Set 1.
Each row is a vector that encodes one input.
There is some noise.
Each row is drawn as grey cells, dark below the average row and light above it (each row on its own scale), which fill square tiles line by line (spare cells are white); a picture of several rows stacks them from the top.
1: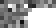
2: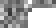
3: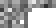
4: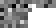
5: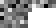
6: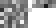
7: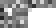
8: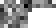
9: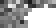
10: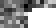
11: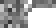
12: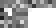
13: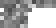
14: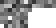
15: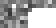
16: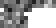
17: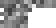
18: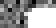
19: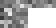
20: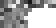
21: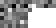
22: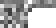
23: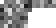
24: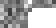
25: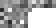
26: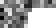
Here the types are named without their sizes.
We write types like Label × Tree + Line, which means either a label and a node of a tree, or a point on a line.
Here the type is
Bool × Bool × Bool.
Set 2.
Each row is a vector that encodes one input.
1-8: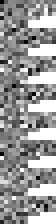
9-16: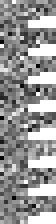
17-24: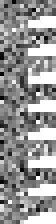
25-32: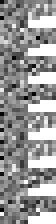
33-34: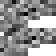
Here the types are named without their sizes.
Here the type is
Bool × Bool × Bool + Unit.
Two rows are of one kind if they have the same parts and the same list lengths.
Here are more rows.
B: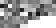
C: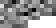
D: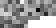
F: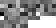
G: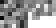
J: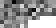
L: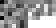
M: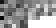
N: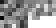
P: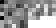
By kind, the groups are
B, C, D, F, J
G, L, M, N, P

